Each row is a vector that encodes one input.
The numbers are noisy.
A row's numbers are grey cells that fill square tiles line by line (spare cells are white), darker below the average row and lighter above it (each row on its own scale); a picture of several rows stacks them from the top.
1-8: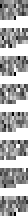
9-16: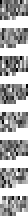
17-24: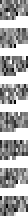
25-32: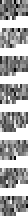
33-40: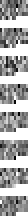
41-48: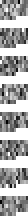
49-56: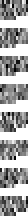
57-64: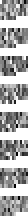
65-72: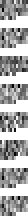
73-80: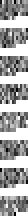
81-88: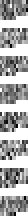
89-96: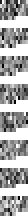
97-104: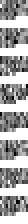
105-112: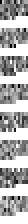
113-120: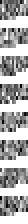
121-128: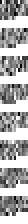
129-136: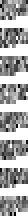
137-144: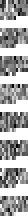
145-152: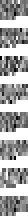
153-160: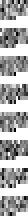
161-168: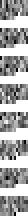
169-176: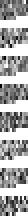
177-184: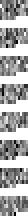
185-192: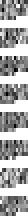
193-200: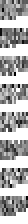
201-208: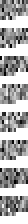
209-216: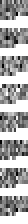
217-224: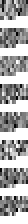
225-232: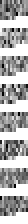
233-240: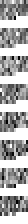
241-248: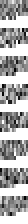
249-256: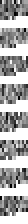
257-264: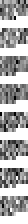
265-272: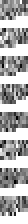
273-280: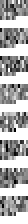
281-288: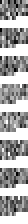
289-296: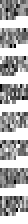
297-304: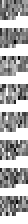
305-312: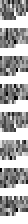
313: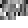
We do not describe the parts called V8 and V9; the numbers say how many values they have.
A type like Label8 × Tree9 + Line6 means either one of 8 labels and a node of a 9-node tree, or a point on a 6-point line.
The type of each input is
Bool × Bool × Bool × Bool + Label5 × Label5 + List2(V9) × V8.
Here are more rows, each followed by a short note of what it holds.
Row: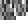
two labels (each one of 5)
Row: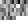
a value of V8, together with a list of one item
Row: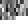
four true/false values
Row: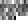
a value of V8, together with the empty list
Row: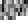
a value of V8, together with a list of two items
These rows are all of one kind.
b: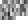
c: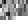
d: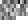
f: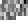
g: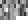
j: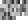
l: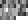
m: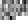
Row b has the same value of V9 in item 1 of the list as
j and l.
